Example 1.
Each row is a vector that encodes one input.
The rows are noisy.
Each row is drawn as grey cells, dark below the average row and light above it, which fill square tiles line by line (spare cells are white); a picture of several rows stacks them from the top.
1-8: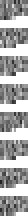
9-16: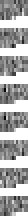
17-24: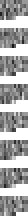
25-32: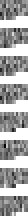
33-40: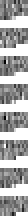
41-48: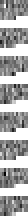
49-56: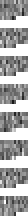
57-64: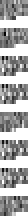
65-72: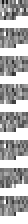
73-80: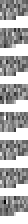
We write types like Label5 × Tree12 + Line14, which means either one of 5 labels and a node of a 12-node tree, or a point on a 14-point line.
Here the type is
Bool × Bool × Bool + Unit.
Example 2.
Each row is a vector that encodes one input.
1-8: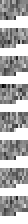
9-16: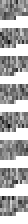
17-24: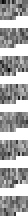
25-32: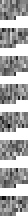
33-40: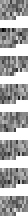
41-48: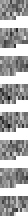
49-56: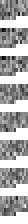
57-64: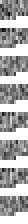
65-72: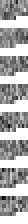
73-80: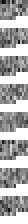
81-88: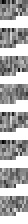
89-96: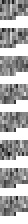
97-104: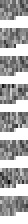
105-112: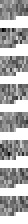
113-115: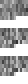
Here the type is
Line10.
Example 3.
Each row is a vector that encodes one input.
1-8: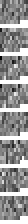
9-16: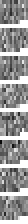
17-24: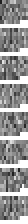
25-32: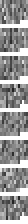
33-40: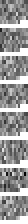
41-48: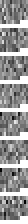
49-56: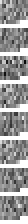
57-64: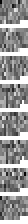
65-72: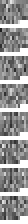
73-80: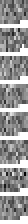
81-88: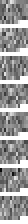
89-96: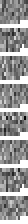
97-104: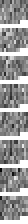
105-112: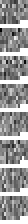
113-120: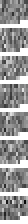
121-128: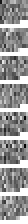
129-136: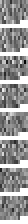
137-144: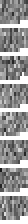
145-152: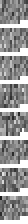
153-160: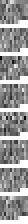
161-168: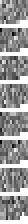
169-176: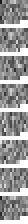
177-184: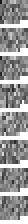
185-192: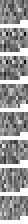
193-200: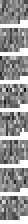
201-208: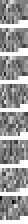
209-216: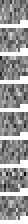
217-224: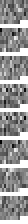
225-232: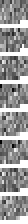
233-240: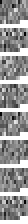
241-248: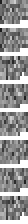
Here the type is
Line13.
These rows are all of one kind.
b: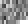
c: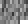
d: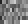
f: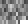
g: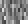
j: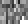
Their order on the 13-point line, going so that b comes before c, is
b, d, j, c, f, g.
